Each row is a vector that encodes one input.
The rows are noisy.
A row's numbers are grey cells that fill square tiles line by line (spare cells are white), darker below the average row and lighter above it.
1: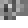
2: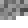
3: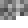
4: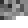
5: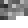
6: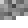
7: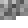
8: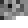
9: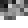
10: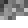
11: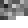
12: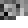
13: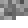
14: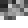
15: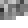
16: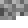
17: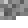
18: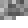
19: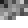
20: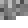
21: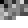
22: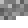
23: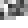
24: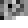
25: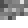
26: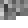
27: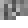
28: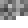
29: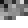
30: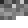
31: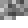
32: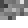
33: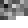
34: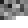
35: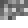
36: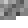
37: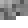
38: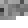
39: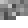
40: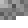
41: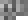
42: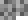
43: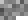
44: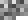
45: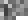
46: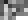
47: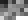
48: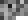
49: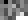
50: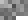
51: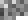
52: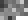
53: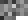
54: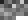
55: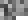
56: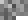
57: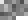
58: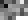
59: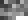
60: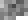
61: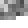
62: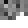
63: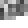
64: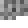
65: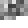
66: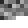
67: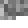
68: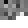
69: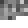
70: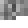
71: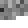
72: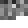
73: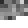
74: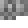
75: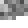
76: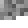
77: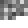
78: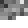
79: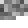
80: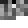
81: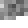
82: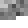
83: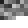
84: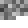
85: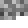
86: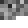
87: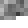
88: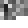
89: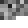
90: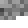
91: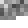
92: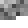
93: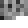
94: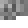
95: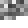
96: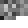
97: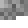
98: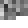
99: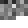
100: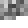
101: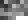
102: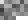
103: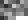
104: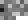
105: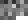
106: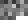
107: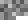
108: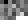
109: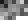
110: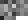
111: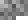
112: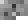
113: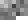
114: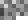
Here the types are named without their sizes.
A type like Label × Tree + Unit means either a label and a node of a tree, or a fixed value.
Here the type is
(Bool × Bool × Bool + Unit) × Line + Tree.
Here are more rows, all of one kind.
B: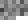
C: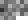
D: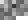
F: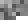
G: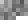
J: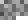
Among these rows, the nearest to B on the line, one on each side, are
D and G.
